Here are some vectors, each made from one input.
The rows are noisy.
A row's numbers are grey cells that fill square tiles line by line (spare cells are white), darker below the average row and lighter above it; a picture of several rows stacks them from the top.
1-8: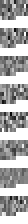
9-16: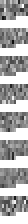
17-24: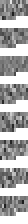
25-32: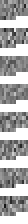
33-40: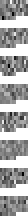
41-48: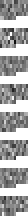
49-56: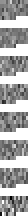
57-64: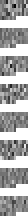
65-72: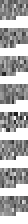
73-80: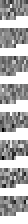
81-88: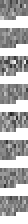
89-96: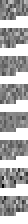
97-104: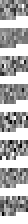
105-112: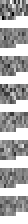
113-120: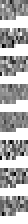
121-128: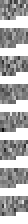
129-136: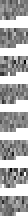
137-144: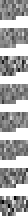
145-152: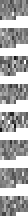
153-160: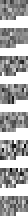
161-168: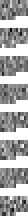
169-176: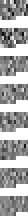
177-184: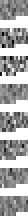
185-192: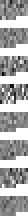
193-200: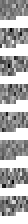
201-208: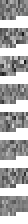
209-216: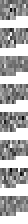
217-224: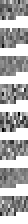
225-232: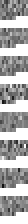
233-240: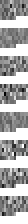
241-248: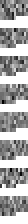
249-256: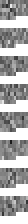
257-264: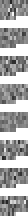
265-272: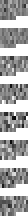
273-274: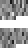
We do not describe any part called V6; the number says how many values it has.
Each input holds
either one of 10 labels and five true/false values, or a point on a 12-point line and a value of V6.
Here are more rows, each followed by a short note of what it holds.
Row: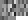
a point on a 12-point line and a value of V6
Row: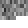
one of 10 labels and five true/false values
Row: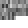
a point on a 12-point line and a value of V6
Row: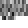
one of 10 labels and five true/false values
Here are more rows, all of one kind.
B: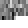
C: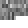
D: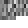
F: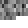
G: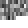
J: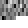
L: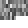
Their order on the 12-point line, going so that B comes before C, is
B, L, C, G, F, D, J.
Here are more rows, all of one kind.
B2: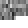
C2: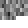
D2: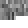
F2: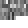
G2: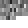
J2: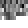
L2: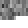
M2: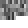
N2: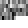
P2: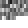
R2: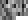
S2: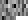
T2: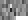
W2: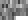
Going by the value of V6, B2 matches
L2, P2, T2 and W2.
